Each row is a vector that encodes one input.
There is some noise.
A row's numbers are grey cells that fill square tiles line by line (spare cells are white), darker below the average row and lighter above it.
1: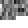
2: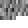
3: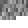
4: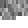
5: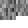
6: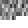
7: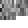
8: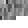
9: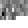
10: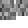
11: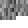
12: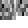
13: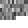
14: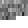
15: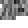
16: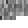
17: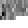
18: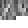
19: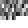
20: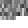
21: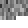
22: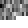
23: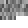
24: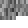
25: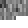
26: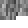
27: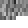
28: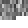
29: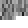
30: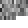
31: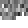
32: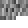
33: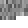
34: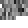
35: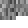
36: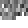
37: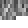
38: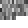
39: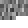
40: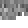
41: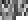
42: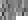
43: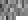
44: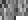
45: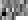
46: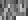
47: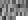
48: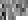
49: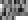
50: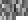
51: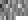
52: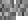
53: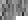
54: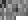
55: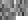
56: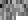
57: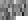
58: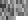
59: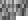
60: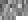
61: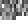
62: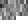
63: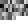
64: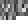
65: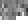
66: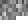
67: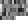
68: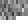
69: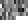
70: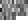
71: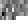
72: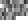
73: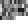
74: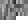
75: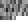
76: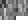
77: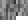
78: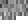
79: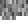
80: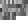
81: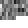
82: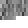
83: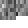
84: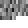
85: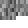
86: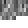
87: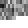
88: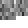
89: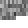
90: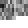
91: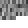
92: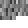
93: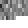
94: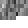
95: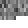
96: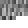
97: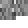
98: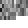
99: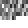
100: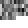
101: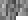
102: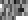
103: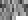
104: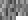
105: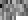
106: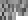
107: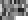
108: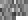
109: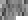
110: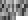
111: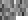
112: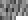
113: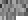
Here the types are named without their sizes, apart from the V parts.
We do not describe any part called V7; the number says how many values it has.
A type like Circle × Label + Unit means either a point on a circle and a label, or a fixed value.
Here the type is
Line × (Tree + V7).
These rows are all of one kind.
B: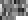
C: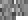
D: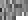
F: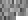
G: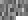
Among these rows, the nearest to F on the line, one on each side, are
C and D.
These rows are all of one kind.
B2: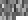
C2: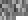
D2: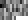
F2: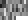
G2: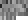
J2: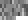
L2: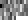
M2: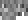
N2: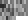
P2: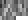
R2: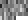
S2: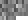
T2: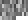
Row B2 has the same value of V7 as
C2, S2 and T2.
